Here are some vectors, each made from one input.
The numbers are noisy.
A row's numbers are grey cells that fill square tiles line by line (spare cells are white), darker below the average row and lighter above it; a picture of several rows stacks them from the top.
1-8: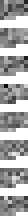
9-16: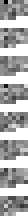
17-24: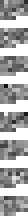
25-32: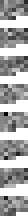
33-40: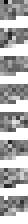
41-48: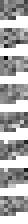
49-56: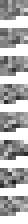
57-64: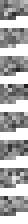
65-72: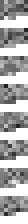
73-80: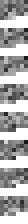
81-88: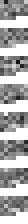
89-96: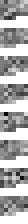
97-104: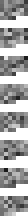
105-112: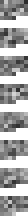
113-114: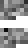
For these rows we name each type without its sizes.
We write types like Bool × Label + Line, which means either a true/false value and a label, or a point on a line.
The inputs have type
Bool × Bool × Bool + List(Line).
